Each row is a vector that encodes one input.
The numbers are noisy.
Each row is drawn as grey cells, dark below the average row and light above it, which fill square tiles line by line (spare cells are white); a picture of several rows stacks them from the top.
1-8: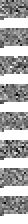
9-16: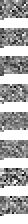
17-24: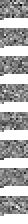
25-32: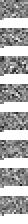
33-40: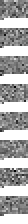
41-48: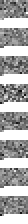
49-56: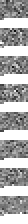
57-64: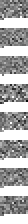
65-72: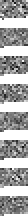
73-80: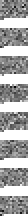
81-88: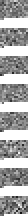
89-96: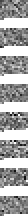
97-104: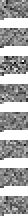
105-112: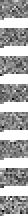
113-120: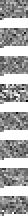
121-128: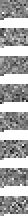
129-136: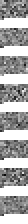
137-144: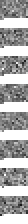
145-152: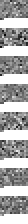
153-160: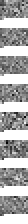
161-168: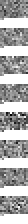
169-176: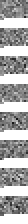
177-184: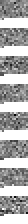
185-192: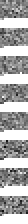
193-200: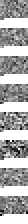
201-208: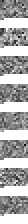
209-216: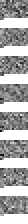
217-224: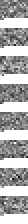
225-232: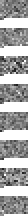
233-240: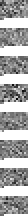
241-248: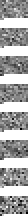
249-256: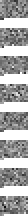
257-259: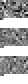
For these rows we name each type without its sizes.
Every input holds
a label, together with either a point on a line, or a node of a tree.
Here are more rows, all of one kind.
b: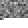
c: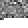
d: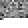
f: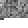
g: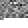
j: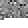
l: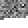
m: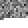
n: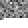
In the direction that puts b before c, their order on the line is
n, d, b, g, j, f, c, l, m.
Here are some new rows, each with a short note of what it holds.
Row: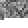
a label and a point on a line
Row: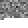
a label and a node of a tree
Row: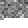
a label and a node of a tree
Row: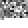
a label and a node of a tree
